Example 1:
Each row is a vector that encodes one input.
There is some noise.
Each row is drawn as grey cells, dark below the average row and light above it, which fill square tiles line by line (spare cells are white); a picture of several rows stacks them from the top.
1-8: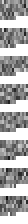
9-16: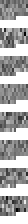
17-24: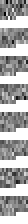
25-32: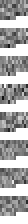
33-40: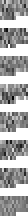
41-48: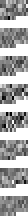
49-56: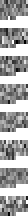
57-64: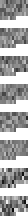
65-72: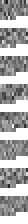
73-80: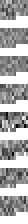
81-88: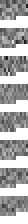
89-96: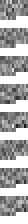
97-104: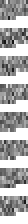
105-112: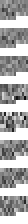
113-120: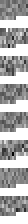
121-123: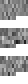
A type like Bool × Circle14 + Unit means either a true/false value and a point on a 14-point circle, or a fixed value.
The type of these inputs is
Line9.
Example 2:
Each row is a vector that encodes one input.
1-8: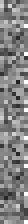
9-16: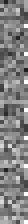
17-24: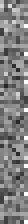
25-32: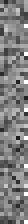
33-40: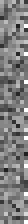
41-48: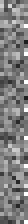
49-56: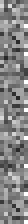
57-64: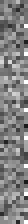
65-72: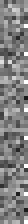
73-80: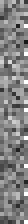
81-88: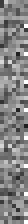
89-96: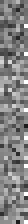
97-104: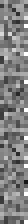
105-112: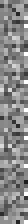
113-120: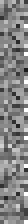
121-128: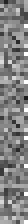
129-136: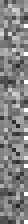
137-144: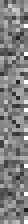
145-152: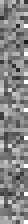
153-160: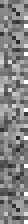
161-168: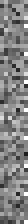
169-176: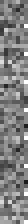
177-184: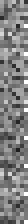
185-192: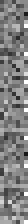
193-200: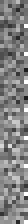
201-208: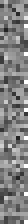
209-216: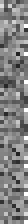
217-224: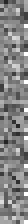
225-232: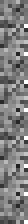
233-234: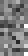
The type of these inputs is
Line8.
